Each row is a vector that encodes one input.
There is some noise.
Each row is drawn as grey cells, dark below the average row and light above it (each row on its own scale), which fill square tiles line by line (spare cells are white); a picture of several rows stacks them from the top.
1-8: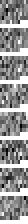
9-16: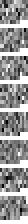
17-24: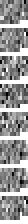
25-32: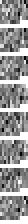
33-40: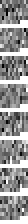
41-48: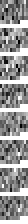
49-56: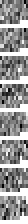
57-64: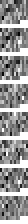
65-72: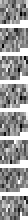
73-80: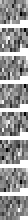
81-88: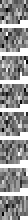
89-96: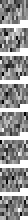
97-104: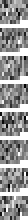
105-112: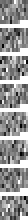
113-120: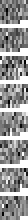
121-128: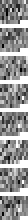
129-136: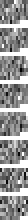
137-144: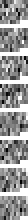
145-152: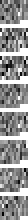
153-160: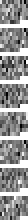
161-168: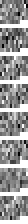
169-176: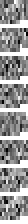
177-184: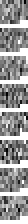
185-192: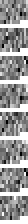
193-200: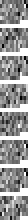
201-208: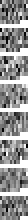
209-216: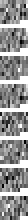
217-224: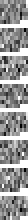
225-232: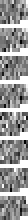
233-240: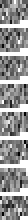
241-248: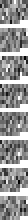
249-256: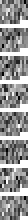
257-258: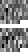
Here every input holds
either one of 6 labels and a point on a 9-point line, or three true/false values, or a list of up to two points on a 5-point line.
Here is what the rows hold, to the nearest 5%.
About 40% of them hold one of 6 labels and a point on a 9-point line. About 40% of them hold three true/false values. The rest are lists of up to two points on a 5-point line: a few of all rows are empty, 10% hold one and 10% two.
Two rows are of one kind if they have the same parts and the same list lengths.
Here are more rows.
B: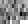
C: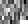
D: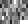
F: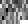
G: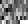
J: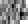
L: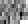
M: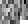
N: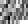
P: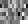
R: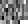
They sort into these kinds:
B
C, D, M, P
F, G, R
J, L
N

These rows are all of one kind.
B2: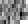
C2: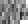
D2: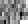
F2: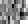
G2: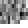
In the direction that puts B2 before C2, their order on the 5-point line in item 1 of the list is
G2, F2, B2, D2, C2.
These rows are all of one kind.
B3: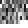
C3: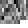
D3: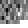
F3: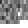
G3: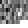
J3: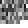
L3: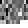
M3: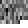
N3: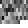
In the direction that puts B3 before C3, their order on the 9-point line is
N3, B3, J3, M3, G3, L3, F3, D3, C3.
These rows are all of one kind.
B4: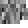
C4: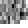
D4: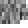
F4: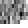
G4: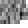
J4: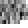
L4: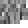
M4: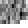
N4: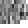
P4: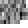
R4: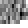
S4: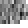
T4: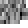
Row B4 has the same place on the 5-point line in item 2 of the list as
M4 and P4.
